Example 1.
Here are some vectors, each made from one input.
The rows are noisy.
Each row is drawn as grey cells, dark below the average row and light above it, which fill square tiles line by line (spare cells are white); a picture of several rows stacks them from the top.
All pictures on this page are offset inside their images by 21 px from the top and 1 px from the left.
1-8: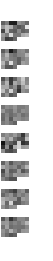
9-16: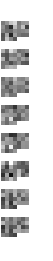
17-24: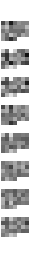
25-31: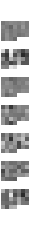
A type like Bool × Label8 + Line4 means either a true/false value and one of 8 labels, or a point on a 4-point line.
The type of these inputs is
Line6.
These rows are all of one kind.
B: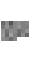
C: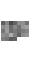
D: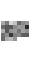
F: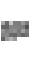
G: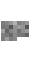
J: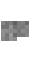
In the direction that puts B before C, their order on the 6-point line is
B, G, D, J, C, F.
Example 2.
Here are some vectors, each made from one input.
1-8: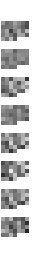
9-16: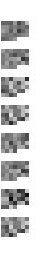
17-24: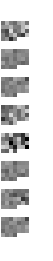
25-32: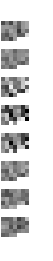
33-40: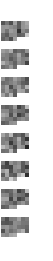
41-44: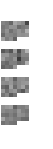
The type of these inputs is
Label5.
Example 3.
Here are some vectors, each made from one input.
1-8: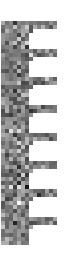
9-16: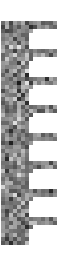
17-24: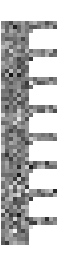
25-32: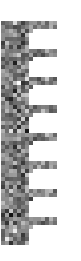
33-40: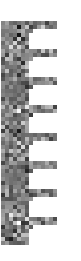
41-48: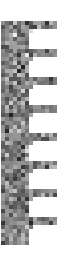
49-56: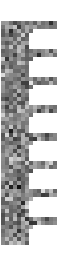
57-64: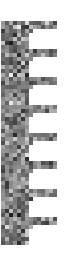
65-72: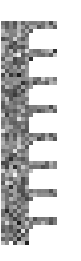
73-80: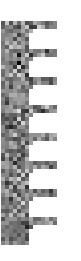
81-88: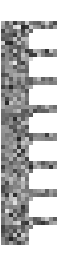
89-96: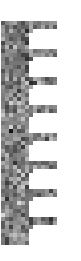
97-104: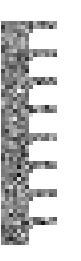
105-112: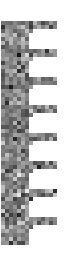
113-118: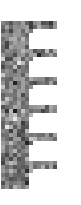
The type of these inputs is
Line5 × Line6.
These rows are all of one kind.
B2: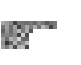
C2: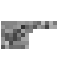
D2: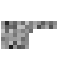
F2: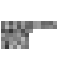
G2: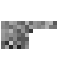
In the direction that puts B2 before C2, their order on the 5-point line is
B2, F2, D2, G2, C2.
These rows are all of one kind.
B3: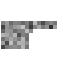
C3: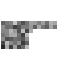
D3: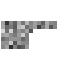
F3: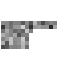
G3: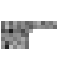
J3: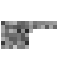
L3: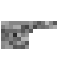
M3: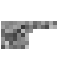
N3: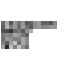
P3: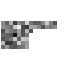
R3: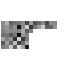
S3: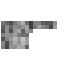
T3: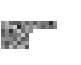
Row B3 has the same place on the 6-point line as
D3 and F3.
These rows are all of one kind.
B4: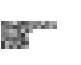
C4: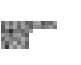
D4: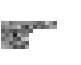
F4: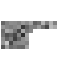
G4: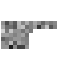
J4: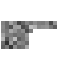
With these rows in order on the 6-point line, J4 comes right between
C4 and G4.
